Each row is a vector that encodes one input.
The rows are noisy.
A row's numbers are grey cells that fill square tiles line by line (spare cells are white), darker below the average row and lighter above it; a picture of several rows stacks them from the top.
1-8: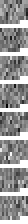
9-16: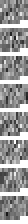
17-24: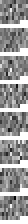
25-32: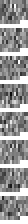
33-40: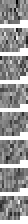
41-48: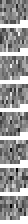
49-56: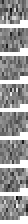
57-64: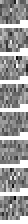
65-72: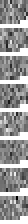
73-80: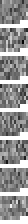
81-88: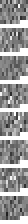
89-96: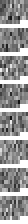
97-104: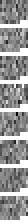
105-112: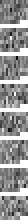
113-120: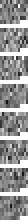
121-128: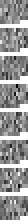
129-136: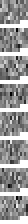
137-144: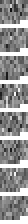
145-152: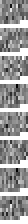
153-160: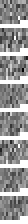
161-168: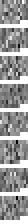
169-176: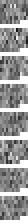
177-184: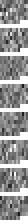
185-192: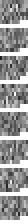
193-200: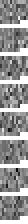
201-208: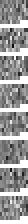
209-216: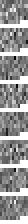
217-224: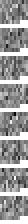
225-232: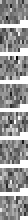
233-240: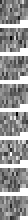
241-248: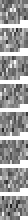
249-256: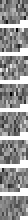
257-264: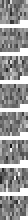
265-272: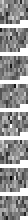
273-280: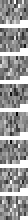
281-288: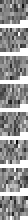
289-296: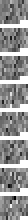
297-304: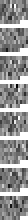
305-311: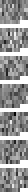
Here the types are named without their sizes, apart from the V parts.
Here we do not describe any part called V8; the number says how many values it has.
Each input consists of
a point on a line, together with either a node of a tree, or a value of V8.
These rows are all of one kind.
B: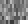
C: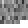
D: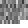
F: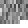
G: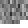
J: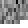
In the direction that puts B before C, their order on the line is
D, G, B, C, J, F.
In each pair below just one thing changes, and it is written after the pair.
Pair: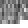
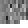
the node of the tree
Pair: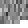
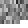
the node of the tree
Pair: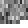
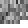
the node of the tree
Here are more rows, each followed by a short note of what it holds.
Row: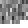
a point on a line and a node of a tree
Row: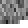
a point on a line and a node of a tree
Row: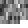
a point on a line and a value of V8
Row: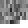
a point on a line and a node of a tree
